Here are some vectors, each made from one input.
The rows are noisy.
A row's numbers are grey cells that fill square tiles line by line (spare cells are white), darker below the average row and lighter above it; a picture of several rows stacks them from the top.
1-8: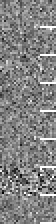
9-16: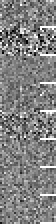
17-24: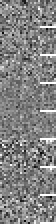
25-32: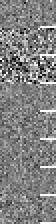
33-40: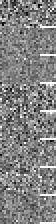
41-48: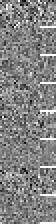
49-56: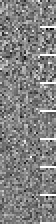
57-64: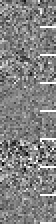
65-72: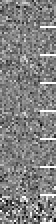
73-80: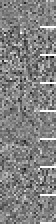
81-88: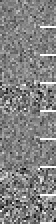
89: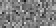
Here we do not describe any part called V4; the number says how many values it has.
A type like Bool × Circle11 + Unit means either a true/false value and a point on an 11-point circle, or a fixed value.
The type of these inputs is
List2(Bool × V4).
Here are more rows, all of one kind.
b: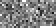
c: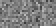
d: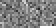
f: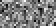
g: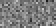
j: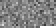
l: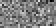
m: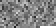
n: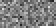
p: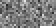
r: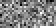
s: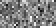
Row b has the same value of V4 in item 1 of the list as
d, p, r and s.
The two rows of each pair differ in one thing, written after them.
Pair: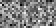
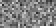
the value of V4 in item 2 of the list
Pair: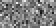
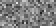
the true/false value in item 2 of the list
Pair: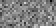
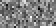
the true/false value in item 2 of the list
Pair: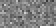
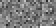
the value of V4 in item 1 of the list
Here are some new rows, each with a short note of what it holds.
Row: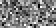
the empty list
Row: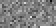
a list of two items
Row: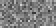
a list of one item
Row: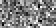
the empty list
